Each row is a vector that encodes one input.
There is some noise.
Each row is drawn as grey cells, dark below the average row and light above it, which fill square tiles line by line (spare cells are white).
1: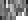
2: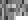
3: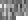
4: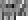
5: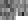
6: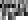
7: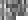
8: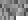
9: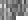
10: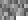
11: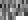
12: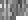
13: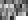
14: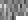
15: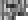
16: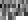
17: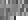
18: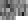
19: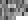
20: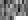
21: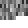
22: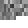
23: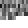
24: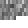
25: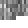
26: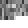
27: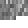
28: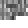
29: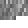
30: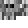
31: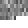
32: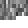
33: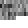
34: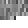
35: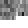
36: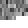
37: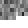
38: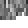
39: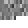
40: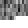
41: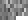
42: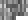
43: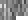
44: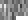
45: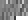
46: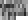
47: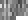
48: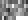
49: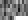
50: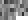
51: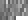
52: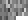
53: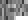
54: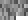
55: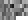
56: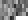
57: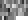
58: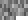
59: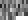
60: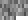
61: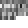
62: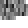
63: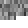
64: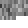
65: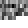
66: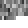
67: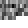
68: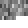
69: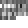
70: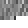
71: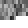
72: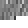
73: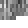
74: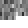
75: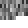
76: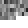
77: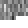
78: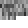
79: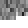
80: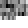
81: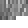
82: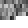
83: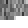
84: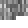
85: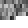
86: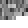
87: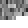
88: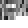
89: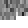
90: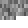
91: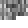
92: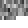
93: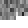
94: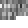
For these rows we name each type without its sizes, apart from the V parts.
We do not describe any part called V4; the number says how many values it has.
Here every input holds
a value of V4, together with a list of points on a line.
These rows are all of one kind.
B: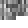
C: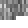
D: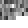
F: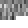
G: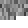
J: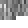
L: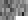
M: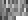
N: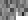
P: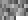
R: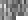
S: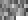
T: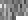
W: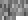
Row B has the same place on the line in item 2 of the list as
C, D, L and S.
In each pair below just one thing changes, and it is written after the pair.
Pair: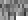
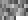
the place on the line in item 1 of the list
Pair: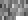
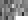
the value of V4
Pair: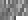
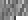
the place on the line in item 1 of the list
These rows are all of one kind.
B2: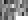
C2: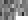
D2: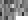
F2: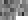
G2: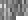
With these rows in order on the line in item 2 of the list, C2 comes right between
D2 and F2.
